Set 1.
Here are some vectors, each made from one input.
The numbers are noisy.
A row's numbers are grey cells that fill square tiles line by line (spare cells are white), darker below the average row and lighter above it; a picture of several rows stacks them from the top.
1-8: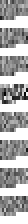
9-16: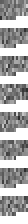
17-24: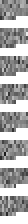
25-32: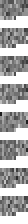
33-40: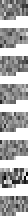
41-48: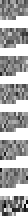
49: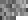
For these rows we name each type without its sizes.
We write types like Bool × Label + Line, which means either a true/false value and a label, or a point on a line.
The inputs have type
List(Line × Line).
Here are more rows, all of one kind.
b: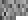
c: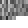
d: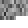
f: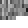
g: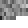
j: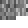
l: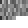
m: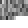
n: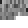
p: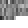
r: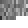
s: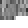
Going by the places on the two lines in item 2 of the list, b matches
f and g.
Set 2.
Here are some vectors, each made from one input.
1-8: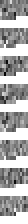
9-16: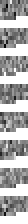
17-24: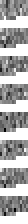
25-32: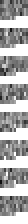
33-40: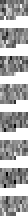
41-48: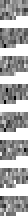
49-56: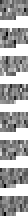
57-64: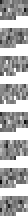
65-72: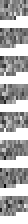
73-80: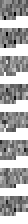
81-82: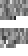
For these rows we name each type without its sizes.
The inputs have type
Bool × Bool × Bool × Bool × Line.
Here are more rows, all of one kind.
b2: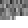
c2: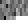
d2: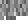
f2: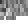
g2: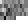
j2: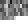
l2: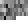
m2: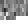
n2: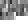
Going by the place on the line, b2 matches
c2, f2 and l2.
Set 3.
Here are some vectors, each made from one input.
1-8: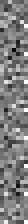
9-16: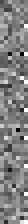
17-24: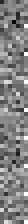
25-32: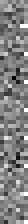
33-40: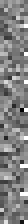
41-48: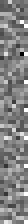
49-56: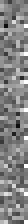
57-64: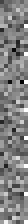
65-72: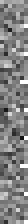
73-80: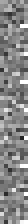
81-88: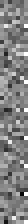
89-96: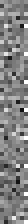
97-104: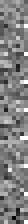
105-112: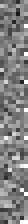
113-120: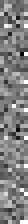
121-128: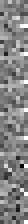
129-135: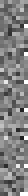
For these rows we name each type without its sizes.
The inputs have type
Line × (Tree + Unit).
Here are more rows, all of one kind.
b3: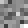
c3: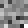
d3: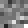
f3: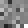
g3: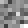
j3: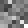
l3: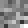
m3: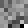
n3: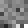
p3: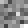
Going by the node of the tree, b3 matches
d3, g3, l3 and p3.
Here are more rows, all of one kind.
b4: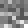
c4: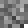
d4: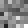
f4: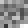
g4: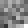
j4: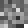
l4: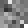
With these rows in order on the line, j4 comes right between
b4 and l4.
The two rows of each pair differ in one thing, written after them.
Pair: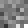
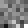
the node of the tree
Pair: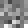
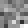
the place on the line
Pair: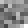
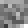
the node of the tree
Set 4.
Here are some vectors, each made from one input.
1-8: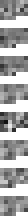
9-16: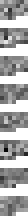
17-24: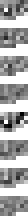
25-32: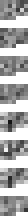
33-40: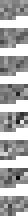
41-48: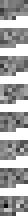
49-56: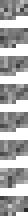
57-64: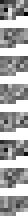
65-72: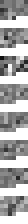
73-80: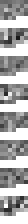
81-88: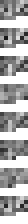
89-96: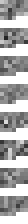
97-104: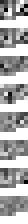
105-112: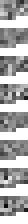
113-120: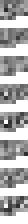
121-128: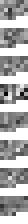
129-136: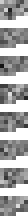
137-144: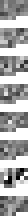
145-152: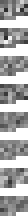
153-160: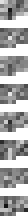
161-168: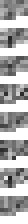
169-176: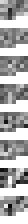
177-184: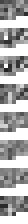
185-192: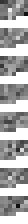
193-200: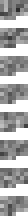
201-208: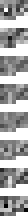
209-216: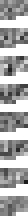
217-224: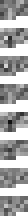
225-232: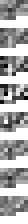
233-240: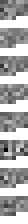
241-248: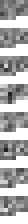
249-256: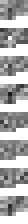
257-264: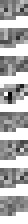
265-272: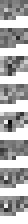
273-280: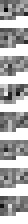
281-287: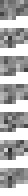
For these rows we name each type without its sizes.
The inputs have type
Bool × Label.
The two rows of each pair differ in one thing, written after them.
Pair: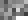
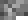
the true/false value
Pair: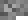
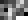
the label
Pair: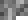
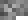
the label
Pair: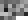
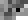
the true/false value
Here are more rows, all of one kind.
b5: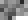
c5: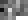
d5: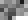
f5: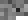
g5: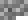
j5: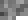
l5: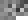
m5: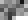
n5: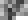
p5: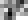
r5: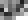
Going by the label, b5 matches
c5, d5, m5 and r5.
